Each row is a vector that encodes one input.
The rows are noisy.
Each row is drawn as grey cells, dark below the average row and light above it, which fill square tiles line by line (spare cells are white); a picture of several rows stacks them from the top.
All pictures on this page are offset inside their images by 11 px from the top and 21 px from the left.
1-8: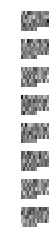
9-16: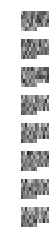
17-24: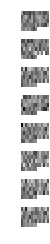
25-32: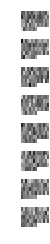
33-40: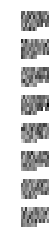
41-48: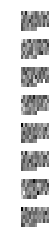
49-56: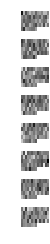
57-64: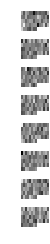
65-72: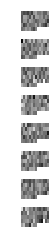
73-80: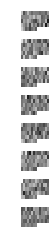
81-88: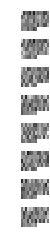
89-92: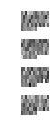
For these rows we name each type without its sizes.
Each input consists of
a node of a tree, together with either a label, or a point on a line.
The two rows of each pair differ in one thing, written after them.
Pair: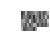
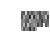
the label
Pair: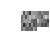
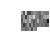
the node of the tree
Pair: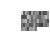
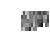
the label
